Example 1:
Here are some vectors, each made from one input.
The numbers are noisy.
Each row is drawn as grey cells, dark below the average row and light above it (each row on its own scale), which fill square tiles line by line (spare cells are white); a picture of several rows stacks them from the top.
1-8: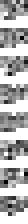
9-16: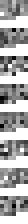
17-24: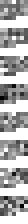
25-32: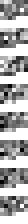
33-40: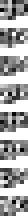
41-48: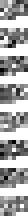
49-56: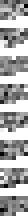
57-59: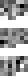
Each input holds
two labels (each one of 8).
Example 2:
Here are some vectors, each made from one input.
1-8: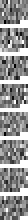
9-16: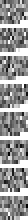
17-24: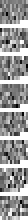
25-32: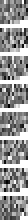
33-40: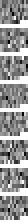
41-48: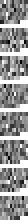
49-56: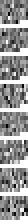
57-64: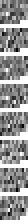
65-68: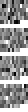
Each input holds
a point on a 9-point line, together with either a fixed value, or a node of a 9-node tree.
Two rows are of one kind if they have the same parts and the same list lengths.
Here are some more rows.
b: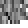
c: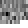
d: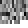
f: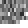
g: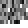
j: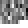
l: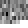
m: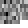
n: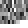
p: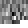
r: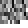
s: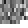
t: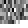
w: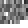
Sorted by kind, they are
b, c, d, g, r, w
f, j, l, m, n, p, s, t

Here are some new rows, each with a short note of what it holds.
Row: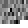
a point on a 9-point line and a node of a 9-node tree
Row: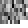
a point on a 9-point line
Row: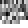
a point on a 9-point line and a node of a 9-node tree
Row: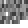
a point on a 9-point line
